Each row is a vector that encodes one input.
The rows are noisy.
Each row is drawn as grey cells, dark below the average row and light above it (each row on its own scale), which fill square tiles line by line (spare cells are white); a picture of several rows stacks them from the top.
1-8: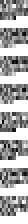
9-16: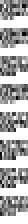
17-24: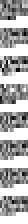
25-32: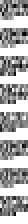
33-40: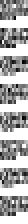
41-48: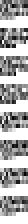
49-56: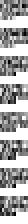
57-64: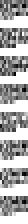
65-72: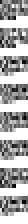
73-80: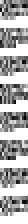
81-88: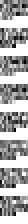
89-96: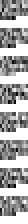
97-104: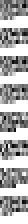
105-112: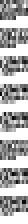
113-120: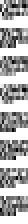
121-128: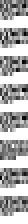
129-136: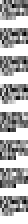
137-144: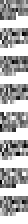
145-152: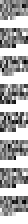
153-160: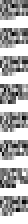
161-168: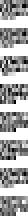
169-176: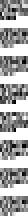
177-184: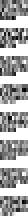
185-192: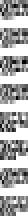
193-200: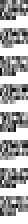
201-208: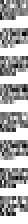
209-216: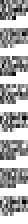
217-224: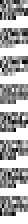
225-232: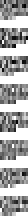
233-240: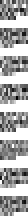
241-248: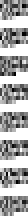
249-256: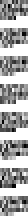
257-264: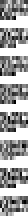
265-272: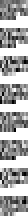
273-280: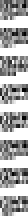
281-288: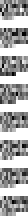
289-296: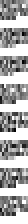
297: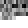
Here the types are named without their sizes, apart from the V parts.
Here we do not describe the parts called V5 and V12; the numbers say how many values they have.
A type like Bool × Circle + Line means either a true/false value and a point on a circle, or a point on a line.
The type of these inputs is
Bool × V12 + Tree × (Tree + V5).
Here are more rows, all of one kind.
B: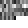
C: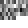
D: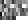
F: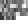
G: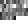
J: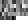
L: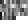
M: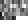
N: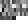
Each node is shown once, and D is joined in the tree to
J and N.
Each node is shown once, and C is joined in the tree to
G and N.
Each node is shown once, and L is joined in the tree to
B.
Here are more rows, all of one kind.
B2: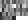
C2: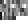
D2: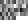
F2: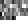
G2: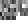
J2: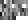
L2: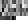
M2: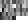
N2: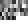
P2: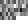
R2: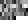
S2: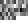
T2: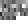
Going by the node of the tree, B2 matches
D2, M2, P2 and S2.
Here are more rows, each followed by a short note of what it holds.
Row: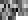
a node of each of two trees
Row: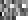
a node of a tree and a value of V5
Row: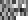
a node of a tree and a value of V5
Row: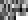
a node of each of two trees
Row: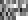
a node of a tree and a value of V5
